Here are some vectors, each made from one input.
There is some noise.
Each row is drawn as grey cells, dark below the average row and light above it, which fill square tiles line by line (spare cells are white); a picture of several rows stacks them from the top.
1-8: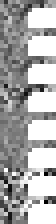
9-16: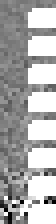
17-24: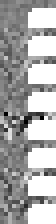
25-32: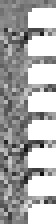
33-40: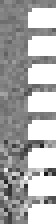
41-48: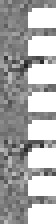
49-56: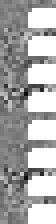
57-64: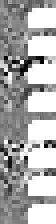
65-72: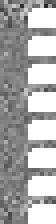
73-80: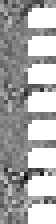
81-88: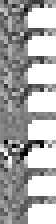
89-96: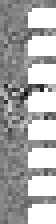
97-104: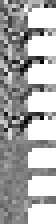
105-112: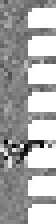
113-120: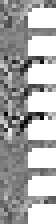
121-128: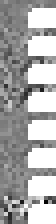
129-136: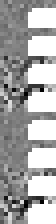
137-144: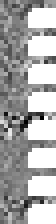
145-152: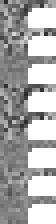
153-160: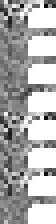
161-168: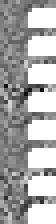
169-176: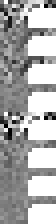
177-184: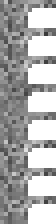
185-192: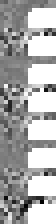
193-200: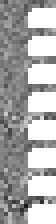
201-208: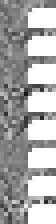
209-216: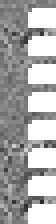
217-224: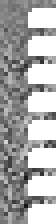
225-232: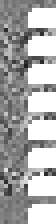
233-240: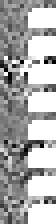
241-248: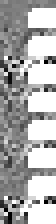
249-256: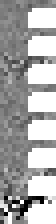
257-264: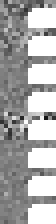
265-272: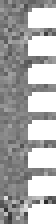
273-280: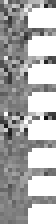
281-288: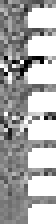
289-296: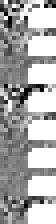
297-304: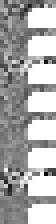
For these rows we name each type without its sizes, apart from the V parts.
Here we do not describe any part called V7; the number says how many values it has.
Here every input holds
a point on each of three lines, together with either a point on a line and three true/false values, or a value of V7.
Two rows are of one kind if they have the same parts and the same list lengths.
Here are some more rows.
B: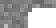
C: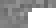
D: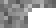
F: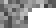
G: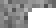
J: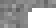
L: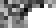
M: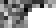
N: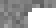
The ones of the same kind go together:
B, C, G, J, M, N
D, F, L

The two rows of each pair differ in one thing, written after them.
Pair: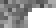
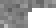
the value of V7
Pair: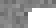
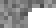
the value of V7
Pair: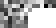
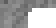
the value of V7
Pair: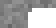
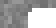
the place on one of the three lines
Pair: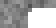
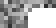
the value of V7
